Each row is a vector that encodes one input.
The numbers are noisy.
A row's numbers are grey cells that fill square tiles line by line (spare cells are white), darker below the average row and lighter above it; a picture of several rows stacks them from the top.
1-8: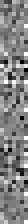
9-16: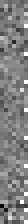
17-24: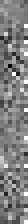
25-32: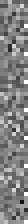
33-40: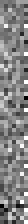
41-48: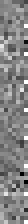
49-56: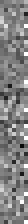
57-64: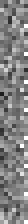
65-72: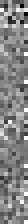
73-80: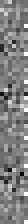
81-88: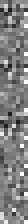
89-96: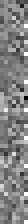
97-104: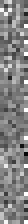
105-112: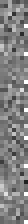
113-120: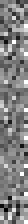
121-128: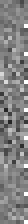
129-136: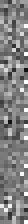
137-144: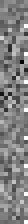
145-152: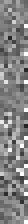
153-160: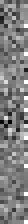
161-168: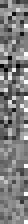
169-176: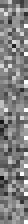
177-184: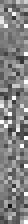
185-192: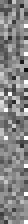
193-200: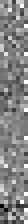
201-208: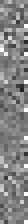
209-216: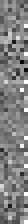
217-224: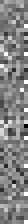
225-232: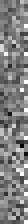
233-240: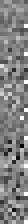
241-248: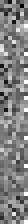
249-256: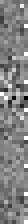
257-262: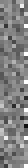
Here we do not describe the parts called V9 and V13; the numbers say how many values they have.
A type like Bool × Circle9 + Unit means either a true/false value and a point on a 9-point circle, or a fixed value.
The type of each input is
Bool × Bool × Bool × Bool + Circle8 + Unit + V9 × V13.
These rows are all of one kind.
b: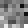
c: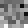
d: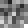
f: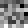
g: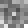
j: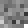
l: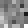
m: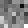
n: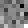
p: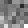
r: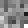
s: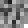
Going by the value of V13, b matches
d, m and p.
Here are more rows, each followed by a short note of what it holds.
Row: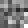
four true/false values
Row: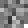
a fixed value
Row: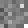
a point on an 8-point circle
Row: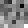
a value of V9 and a value of V13
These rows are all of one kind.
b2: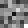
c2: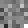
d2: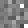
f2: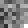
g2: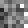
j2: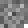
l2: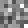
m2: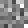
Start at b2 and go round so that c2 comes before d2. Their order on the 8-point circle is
b2, g2, l2, f2, m2, c2, j2, d2.
